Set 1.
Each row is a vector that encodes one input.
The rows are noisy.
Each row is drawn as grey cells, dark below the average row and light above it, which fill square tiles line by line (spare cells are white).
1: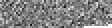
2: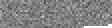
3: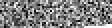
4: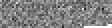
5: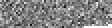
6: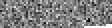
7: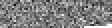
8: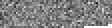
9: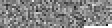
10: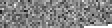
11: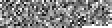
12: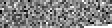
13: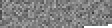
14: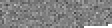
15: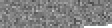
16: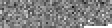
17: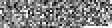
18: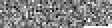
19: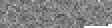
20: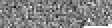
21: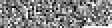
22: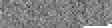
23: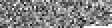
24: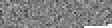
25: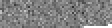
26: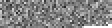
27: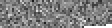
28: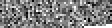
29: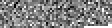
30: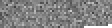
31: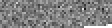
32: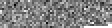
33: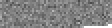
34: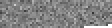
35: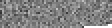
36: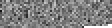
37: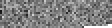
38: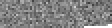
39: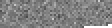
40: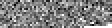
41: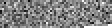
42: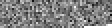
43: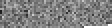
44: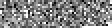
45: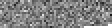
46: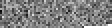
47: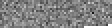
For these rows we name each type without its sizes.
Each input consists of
either a point on a line, or a node of a tree.
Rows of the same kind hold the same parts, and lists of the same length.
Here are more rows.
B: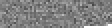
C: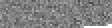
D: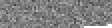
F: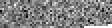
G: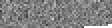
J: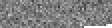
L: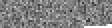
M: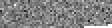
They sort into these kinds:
B, C, D, J, L
F, G, M

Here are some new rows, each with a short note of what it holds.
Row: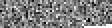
a point on a line
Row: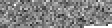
a node of a tree
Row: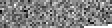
a node of a tree
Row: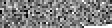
a node of a tree
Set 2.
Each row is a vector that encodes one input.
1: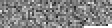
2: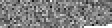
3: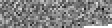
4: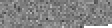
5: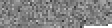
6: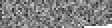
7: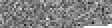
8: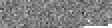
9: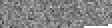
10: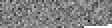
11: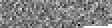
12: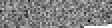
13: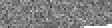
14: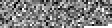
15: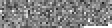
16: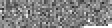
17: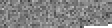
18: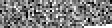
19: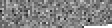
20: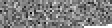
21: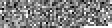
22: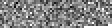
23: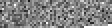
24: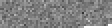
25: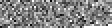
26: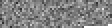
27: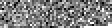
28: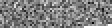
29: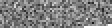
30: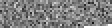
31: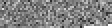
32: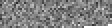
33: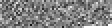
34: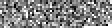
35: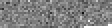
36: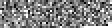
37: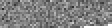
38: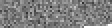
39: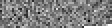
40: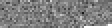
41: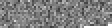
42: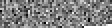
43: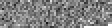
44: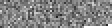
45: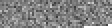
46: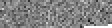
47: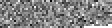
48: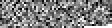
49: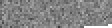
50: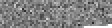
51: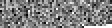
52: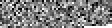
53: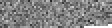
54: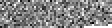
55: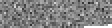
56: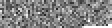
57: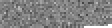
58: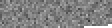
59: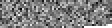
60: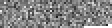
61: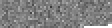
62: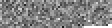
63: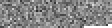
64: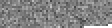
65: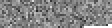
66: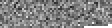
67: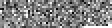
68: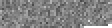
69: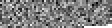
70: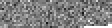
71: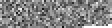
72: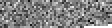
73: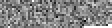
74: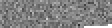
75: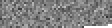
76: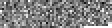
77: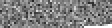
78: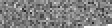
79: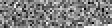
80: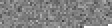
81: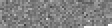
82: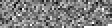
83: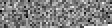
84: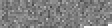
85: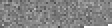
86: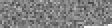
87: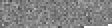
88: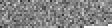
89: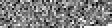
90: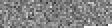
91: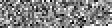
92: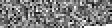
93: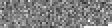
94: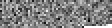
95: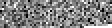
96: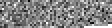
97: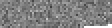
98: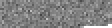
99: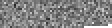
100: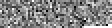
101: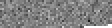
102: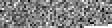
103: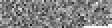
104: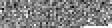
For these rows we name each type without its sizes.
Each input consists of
either a point on a circle, or a node of a tree.
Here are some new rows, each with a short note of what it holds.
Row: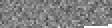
a point on a circle
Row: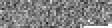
a node of a tree
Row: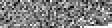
a node of a tree
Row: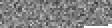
a point on a circle
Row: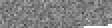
a node of a tree
